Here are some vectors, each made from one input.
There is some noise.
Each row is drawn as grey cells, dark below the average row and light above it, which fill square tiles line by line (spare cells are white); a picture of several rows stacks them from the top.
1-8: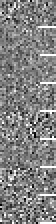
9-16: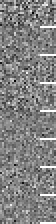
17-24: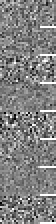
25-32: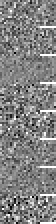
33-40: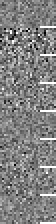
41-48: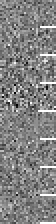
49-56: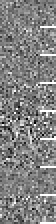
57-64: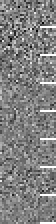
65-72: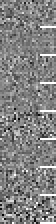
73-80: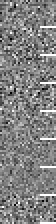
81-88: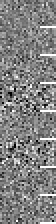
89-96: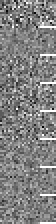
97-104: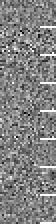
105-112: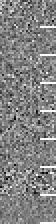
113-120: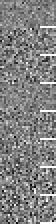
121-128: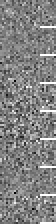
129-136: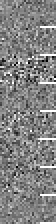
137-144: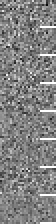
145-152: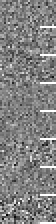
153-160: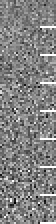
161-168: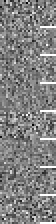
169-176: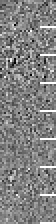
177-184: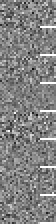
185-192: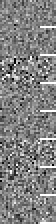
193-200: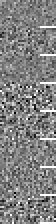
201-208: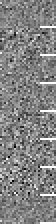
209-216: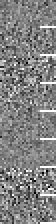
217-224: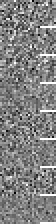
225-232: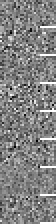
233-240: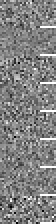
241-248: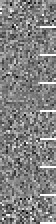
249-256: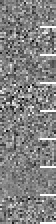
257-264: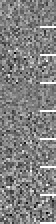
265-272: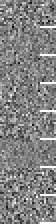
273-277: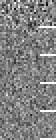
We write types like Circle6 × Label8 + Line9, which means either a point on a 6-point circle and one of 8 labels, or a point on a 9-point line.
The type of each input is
List2((Circle6 + Unit) × Line5) + Tree11 × Tree11.
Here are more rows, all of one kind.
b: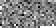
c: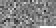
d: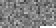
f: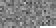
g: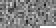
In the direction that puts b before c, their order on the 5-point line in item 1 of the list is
g, b, d, f, c.
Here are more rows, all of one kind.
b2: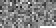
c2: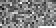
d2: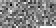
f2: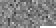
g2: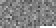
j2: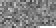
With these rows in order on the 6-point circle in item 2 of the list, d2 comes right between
b2 and g2.
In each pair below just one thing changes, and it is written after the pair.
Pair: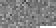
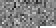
the place on the 5-point line in item 2 of the list
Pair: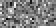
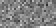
the place on the 5-point line in item 2 of the list
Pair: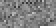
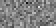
the place on the 5-point line in item 2 of the list
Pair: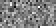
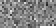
the place on the 5-point line in item 2 of the list
